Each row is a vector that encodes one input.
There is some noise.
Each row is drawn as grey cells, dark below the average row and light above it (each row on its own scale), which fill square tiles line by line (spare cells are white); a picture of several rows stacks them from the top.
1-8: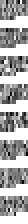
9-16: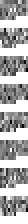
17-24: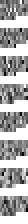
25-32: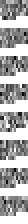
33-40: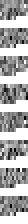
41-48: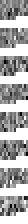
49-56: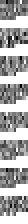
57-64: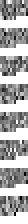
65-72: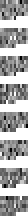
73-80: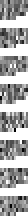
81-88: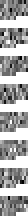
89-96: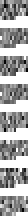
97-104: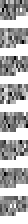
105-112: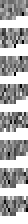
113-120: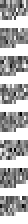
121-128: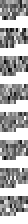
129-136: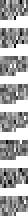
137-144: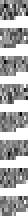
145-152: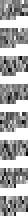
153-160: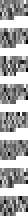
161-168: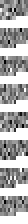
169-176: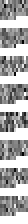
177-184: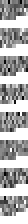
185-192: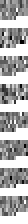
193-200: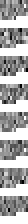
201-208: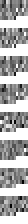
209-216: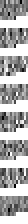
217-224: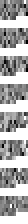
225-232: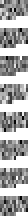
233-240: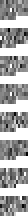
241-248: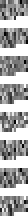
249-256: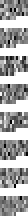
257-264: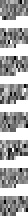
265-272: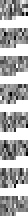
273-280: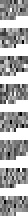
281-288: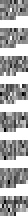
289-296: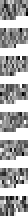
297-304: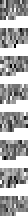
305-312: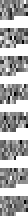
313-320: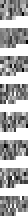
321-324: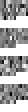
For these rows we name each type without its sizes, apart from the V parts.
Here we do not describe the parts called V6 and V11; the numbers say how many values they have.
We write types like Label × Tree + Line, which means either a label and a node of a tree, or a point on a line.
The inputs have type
(Bool × Bool × Bool + V6) × (Label + Line) + V11.
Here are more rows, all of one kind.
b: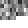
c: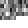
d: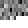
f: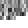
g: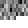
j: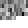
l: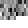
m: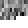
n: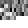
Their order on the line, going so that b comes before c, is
l, f, b, c, g, n, d, m, j.
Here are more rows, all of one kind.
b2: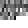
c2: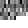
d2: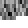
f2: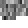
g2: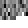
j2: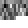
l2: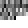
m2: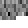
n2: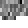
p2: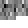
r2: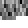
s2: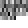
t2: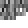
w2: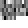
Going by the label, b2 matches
c2, l2, s2 and t2.
